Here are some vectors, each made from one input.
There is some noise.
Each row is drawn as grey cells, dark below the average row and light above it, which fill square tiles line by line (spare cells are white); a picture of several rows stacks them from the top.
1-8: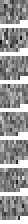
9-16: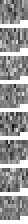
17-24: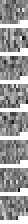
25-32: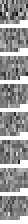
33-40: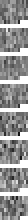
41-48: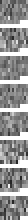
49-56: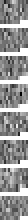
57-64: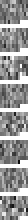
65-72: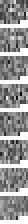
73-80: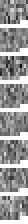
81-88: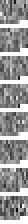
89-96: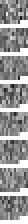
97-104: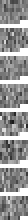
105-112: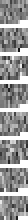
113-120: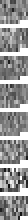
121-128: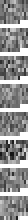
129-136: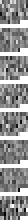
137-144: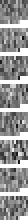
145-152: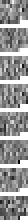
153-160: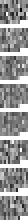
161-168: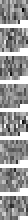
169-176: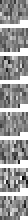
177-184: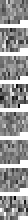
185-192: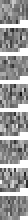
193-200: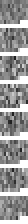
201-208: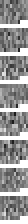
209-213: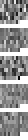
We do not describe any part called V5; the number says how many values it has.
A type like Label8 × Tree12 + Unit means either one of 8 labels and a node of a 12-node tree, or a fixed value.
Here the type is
Bool × Line8 × Tree10 × V5.
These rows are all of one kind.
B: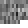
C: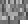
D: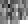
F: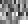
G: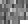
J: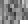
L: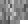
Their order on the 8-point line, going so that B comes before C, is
D, F, J, B, C, L, G.
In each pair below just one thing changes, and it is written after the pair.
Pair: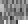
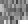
the value of V5
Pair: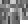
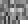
the node of the tree
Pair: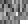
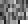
the place on the 8-point line
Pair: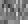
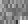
the node of the tree
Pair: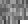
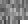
the true/false value
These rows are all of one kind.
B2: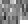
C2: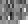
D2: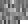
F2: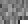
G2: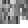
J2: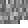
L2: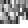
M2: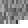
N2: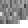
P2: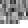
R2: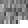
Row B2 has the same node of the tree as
G2, L2, M2 and R2.
